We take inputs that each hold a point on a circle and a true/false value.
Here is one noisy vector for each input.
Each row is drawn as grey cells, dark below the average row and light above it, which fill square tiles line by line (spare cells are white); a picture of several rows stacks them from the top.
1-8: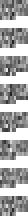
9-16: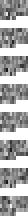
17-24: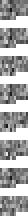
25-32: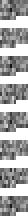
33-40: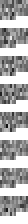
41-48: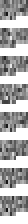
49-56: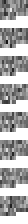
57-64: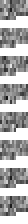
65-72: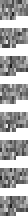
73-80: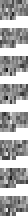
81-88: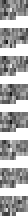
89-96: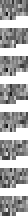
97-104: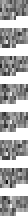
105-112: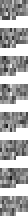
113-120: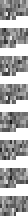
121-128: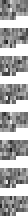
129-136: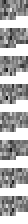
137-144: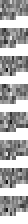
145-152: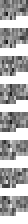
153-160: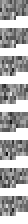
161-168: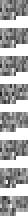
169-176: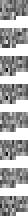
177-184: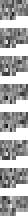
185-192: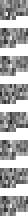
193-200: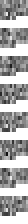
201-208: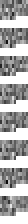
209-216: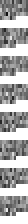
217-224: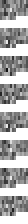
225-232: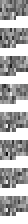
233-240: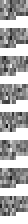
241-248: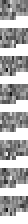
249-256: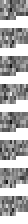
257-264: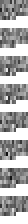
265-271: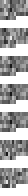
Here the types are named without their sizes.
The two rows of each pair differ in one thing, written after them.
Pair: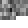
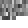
the place on the circle
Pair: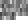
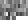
the true/false value
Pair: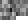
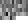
the true/false value
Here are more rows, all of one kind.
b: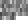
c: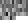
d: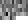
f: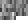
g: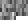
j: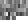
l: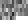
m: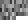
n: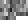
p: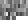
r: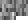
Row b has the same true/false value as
c, d and l.
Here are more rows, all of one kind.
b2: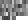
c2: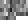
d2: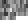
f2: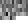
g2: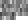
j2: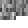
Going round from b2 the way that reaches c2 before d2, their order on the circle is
b2, g2, c2, f2, j2, d2.
